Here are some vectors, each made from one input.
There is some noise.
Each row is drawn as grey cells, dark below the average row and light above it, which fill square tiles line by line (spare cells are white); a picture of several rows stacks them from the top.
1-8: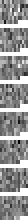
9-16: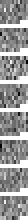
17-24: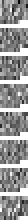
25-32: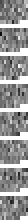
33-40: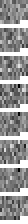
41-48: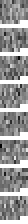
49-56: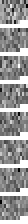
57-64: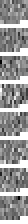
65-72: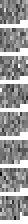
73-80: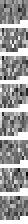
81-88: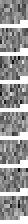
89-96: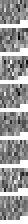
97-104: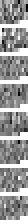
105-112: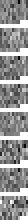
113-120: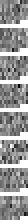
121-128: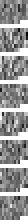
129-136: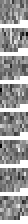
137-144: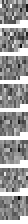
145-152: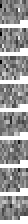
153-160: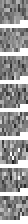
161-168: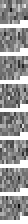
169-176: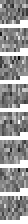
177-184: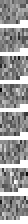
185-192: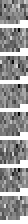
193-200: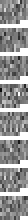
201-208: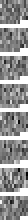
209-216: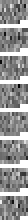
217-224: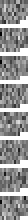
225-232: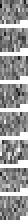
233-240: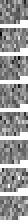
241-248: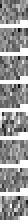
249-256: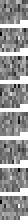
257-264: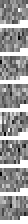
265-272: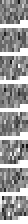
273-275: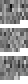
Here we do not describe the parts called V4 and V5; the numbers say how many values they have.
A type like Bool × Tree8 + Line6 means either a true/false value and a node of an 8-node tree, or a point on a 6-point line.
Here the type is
((Bool × Bool × Bool × Bool × Bool + Label10) × V5 + V4) × Label10.
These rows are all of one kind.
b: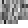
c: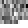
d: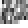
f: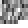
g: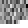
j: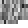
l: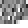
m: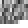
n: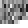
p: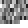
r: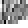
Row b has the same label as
c and j.
